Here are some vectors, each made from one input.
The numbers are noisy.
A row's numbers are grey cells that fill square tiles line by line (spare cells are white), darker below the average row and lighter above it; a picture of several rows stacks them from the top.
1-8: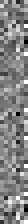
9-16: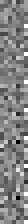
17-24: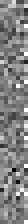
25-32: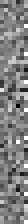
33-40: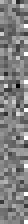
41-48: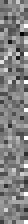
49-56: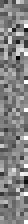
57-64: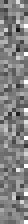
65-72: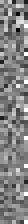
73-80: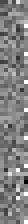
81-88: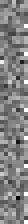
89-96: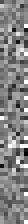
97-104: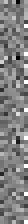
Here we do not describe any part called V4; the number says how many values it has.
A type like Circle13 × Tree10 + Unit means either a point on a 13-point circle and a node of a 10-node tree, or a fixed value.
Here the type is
List2(Bool × V4).
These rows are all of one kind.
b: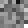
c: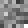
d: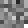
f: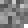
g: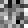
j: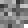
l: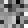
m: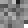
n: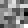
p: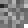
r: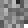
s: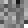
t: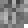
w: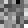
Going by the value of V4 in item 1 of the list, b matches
j, m, s and w.
